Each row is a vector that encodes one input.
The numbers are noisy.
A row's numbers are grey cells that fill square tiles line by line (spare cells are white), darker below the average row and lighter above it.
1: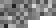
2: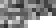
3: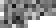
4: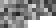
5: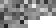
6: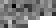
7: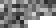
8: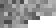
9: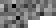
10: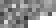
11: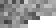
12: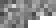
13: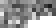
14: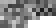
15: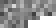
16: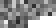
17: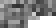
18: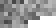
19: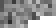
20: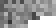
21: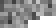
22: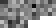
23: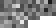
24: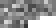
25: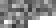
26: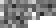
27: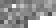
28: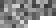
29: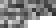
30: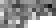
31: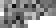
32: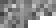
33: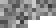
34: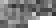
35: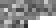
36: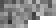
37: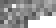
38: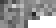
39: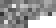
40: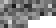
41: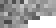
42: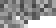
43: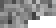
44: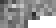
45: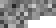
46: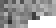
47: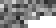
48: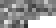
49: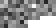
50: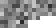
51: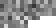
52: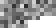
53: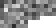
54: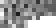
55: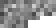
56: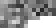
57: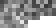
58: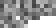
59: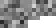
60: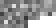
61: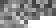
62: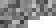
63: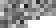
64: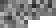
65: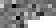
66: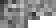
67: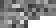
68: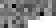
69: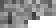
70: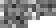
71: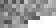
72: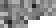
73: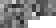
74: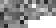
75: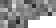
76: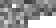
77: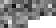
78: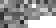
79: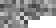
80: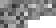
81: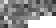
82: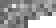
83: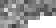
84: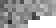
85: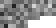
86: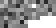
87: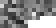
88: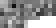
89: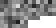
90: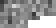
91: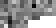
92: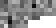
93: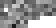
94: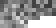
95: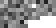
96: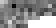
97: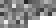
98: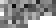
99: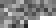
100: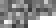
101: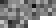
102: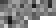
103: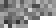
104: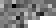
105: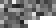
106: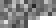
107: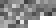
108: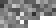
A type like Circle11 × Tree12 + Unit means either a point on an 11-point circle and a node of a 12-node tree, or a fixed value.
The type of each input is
(Line8 + Tree7) × (Tree8 + Unit).
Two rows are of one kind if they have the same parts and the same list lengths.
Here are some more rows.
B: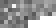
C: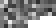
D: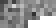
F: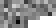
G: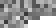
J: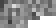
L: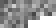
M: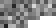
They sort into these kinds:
B, D, J, L
C
F, G
M

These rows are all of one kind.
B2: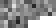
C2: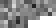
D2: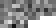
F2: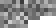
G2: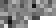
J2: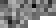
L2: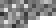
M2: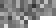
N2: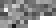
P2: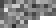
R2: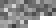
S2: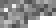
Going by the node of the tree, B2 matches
C2, G2 and J2.
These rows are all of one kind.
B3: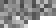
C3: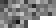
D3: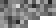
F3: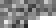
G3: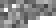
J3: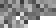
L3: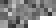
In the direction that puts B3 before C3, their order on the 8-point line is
J3, B3, D3, C3, L3, G3, F3.
